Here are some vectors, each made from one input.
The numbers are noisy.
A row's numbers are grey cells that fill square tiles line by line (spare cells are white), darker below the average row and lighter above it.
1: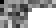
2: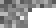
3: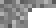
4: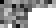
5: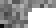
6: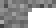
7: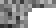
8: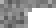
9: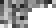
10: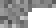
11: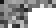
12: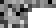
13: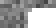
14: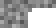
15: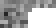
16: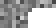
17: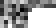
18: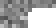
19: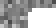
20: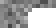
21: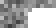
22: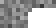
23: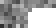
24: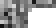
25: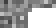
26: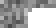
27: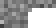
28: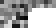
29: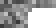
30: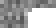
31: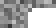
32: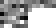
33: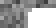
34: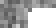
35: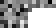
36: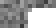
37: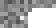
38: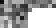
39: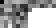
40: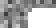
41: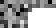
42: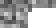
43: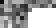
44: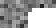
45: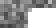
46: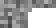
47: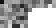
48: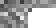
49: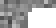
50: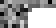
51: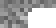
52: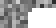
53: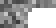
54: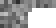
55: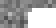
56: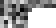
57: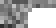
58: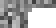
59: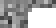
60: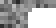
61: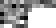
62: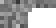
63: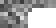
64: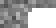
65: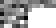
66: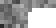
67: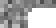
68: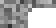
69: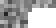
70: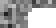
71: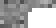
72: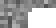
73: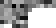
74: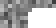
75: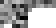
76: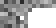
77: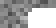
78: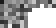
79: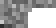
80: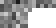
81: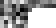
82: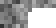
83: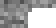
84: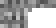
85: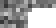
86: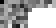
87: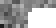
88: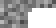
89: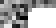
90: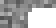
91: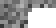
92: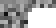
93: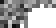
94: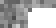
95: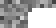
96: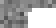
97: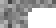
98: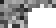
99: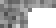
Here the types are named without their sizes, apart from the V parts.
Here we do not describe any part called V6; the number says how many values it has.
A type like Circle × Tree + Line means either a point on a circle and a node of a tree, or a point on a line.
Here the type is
(Bool × Bool × Bool + Unit) × V6 + Tree.
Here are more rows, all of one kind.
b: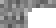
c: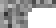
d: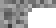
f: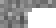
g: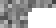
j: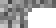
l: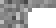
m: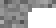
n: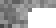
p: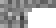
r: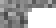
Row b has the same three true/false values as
f, j and p.
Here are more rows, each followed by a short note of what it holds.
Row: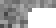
three true/false values and a value of V6
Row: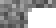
a value of V6
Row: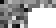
a node of a tree
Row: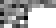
a node of a tree
